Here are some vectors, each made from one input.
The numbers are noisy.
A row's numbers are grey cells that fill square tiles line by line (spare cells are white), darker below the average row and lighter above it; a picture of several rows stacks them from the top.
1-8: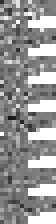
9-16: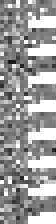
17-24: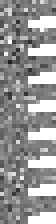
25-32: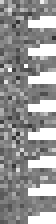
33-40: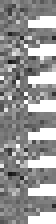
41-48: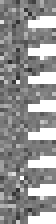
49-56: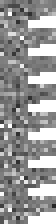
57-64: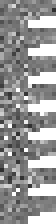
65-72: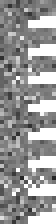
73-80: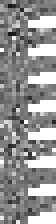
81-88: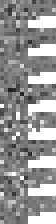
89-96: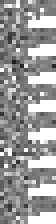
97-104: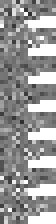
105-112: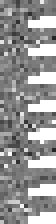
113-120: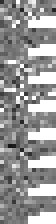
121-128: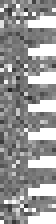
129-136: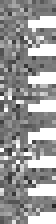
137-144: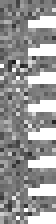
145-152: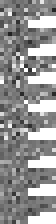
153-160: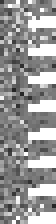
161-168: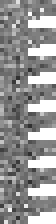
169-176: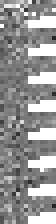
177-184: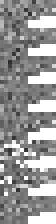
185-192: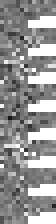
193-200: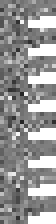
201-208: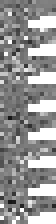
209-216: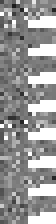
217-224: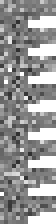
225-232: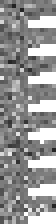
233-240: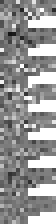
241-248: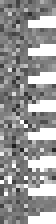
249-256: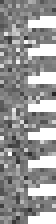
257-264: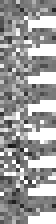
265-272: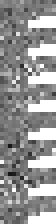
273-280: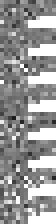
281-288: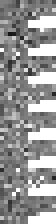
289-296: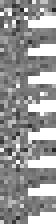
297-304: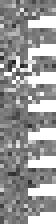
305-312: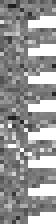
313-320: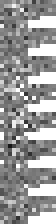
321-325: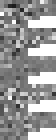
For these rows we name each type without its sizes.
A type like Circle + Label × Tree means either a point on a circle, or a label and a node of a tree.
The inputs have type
Circle × (Tree + Unit).
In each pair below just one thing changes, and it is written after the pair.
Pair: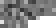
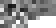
the node of the tree
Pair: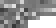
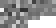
the place on the circle
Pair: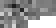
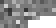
the place on the circle
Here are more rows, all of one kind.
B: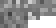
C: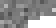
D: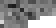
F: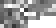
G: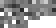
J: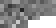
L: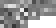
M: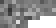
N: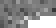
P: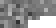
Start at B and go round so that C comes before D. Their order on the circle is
B, C, D, M, J, G, N, L, P, F.
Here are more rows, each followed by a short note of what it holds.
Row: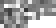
a point on a circle and a node of a tree
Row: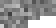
a point on a circle
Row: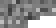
a point on a circle and a node of a tree
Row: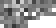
a point on a circle and a node of a tree
